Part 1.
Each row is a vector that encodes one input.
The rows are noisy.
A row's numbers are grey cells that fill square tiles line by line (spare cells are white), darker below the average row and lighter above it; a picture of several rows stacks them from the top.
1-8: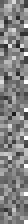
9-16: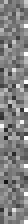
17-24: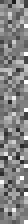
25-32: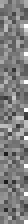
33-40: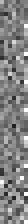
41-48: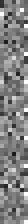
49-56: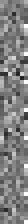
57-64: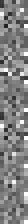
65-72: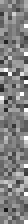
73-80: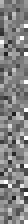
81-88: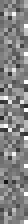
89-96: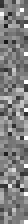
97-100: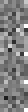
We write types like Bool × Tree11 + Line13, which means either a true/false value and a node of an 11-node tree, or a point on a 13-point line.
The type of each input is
Line6 + List2(Line4).
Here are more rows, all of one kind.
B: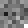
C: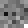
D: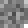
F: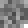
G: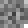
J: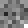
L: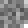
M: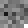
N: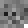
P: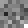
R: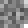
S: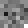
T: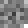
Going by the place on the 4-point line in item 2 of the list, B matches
F, J and P.
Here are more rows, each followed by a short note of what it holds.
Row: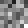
a point on a 6-point line
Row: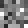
the empty list
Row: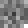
a list of two items
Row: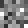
the empty list
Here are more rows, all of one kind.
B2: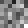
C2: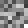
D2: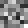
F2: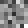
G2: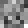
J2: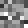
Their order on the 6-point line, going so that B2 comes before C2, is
F2, B2, C2, J2, D2, G2.
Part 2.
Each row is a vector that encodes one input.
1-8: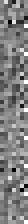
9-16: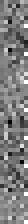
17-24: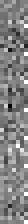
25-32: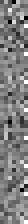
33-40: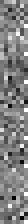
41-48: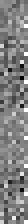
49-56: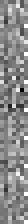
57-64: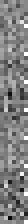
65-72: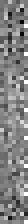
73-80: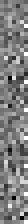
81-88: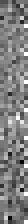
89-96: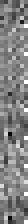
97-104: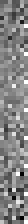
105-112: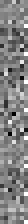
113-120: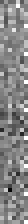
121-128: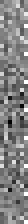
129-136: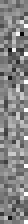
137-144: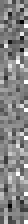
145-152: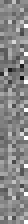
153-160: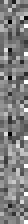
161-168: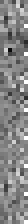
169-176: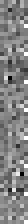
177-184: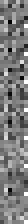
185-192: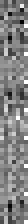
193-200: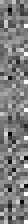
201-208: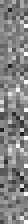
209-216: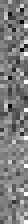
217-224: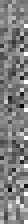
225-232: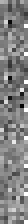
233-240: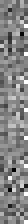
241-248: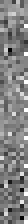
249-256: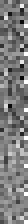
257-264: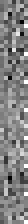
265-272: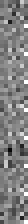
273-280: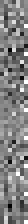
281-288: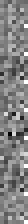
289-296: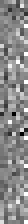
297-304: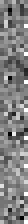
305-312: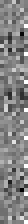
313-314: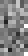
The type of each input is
Line5 × (Line5 + Tree8).
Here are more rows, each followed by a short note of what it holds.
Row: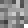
a point on a 5-point line and a node of an 8-node tree
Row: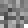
a point on a 5-point line and a node of an 8-node tree
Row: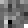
a point on each of two 5-point lines
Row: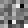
a point on each of two 5-point lines
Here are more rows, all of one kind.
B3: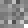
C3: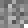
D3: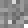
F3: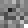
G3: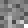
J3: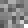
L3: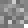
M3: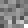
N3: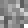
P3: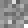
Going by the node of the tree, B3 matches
C3, L3 and N3.
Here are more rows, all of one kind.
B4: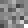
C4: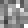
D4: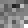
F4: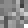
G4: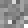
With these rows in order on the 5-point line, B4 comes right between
F4 and G4.
